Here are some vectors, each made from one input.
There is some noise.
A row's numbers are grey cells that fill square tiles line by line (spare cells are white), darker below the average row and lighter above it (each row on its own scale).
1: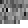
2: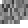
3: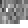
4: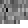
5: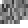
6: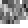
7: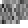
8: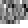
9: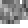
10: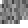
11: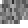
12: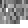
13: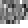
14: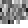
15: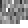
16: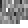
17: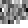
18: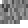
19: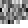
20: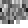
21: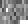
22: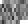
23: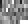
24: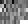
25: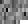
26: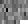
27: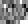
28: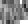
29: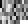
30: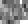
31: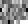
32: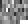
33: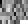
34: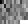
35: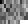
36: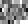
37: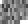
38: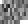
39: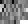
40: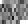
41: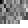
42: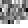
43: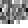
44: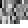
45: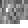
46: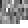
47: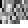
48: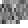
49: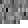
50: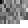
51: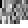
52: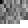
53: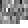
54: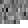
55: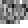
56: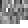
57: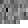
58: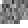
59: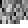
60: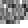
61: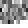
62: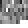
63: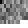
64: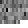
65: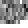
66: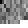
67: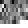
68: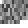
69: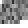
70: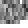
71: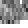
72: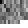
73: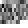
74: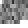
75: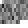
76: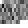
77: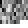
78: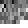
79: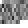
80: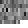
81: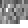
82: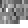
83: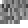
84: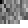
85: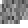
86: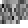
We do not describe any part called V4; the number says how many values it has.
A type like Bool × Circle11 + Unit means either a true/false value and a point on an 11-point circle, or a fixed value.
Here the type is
(Bool × Circle6 + Unit) × V4.
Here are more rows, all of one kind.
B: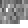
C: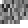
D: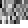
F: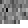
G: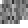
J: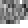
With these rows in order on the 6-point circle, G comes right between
B and D.
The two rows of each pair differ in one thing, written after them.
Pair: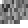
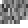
the place on the 6-point circle
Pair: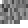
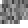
the true/false value
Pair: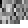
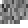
the value of V4
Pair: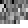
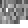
the value of V4
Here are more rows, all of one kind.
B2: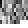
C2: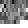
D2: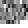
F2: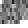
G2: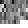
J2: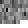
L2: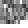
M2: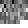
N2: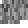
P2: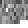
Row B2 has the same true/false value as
D2, J2, L2 and N2.
